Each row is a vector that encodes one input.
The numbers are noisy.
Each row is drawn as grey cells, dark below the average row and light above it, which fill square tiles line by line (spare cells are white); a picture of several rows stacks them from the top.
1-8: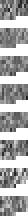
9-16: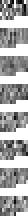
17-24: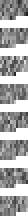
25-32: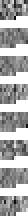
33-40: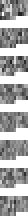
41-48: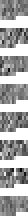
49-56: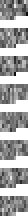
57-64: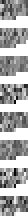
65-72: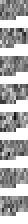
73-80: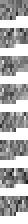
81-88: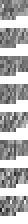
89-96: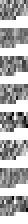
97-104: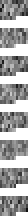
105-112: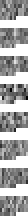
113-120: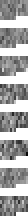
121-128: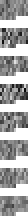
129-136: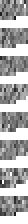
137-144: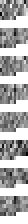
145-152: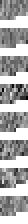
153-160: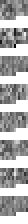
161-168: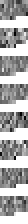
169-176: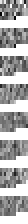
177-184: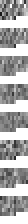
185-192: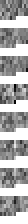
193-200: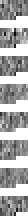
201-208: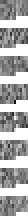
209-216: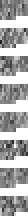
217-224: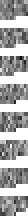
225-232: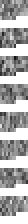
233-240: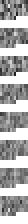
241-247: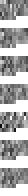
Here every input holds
a point on an 11-point circle and a node of an 11-node tree, together with either a point on an 8-point circle, or a fixed value.
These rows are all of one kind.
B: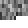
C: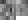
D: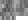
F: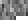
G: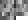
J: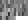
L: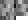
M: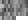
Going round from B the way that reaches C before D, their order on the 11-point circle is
B, L, G, J, C, D, M, F.
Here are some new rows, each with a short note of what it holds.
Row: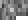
a point on an 8-point circle, a point on an 11-point circle and a node of an 11-node tree
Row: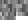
a point on an 11-point circle and a node of an 11-node tree
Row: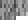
a point on an 11-point circle and a node of an 11-node tree
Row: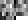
a point on an 8-point circle, a point on an 11-point circle and a node of an 11-node tree
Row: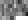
a point on an 11-point circle and a node of an 11-node tree
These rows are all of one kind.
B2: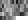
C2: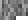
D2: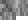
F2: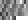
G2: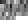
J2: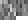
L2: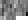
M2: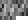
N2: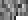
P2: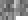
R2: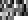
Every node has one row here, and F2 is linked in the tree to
B2 and C2.
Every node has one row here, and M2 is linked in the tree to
L2 and R2.
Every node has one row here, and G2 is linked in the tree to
J2 and P2.
